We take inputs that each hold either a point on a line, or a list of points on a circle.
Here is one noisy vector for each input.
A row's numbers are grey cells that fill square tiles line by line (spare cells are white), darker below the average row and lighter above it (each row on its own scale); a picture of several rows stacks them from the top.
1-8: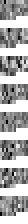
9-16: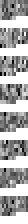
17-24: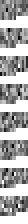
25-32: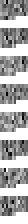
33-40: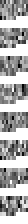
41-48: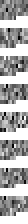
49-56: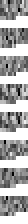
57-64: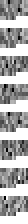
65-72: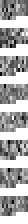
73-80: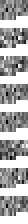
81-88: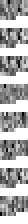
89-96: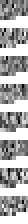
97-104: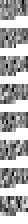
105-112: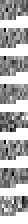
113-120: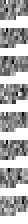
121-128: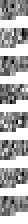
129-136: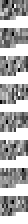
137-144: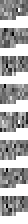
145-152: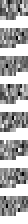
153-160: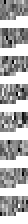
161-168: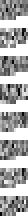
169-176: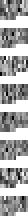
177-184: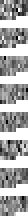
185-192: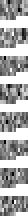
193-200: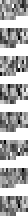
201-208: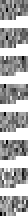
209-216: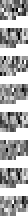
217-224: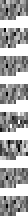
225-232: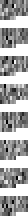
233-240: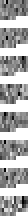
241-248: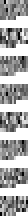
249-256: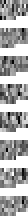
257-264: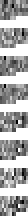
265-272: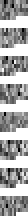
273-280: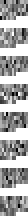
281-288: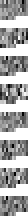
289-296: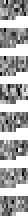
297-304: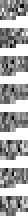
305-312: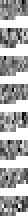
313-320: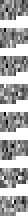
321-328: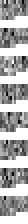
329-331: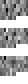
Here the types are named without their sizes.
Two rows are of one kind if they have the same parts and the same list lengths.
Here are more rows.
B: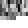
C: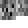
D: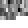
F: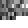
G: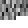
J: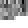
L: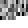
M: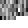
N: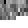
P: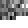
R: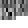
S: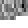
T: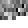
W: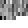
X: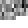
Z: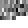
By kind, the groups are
B, D
C, J, R
F, P
G, L, M, N, S, T, W, X, Z

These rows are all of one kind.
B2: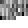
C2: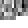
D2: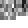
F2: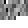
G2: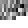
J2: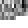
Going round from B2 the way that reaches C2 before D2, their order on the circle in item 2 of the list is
B2, C2, J2, G2, F2, D2.
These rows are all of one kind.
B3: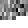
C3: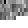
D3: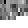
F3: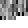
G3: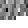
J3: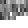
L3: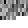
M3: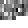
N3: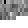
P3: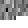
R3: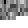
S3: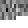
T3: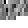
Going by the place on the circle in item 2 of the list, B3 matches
L3 and S3.
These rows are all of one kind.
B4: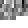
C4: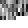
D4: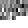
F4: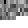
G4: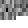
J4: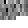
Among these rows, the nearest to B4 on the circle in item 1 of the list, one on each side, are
D4 and G4.
